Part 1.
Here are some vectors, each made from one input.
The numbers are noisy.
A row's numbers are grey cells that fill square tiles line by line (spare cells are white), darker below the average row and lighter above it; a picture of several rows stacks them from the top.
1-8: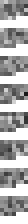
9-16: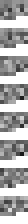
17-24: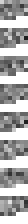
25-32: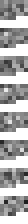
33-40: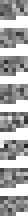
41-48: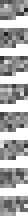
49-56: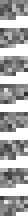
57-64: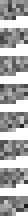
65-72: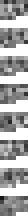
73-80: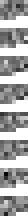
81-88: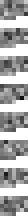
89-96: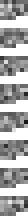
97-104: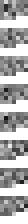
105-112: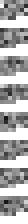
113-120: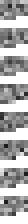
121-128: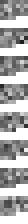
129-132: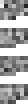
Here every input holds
a true/false value, together with either a fixed value, or a node of a 13-node tree.
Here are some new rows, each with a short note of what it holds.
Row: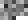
a true/false value
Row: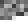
a node of a 13-node tree and a true/false value
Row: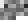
a true/false value
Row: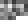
a true/false value
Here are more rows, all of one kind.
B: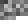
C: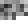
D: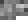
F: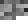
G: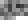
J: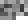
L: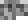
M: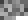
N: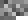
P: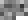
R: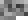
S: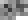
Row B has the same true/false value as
D, F, M and N.
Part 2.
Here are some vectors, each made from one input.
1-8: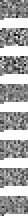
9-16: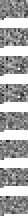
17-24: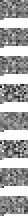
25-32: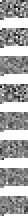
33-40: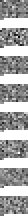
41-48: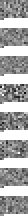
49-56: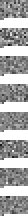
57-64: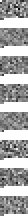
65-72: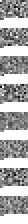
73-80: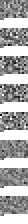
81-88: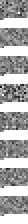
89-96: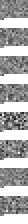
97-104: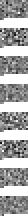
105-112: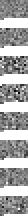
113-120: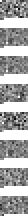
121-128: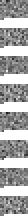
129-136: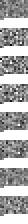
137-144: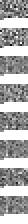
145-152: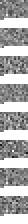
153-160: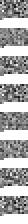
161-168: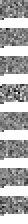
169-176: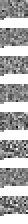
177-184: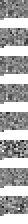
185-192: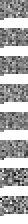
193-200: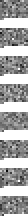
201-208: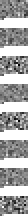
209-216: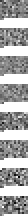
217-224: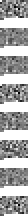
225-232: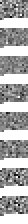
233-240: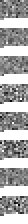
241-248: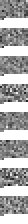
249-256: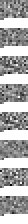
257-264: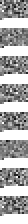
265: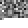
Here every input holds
either one of 5 labels, or a node of an 11-node tree.
